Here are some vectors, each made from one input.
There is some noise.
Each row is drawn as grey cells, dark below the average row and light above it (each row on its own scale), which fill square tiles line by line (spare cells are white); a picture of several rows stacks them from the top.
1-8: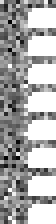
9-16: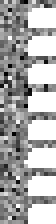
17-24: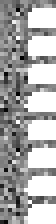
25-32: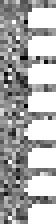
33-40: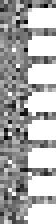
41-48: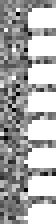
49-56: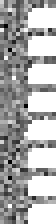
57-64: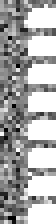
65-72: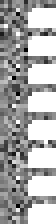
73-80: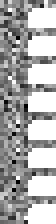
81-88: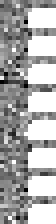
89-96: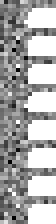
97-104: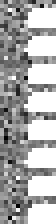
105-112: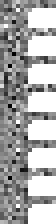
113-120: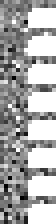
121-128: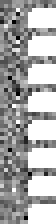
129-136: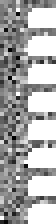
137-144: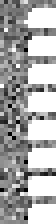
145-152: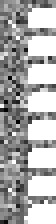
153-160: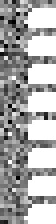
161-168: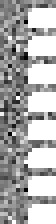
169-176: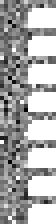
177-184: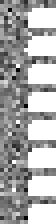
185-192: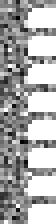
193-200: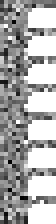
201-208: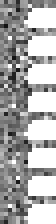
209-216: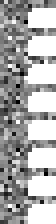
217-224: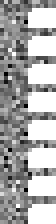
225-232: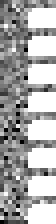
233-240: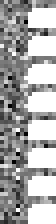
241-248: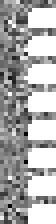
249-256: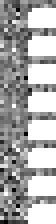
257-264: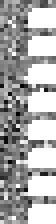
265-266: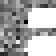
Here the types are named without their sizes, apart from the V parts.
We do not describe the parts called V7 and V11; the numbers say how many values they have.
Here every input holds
a point on a circle, together with either a point on a line and a value of V11, or a true/false value and a value of V7.
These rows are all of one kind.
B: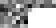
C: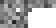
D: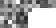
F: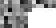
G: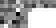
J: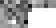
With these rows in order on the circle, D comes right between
C and F.
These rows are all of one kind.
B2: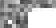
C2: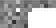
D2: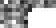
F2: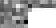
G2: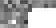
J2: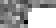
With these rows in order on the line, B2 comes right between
C2 and F2.
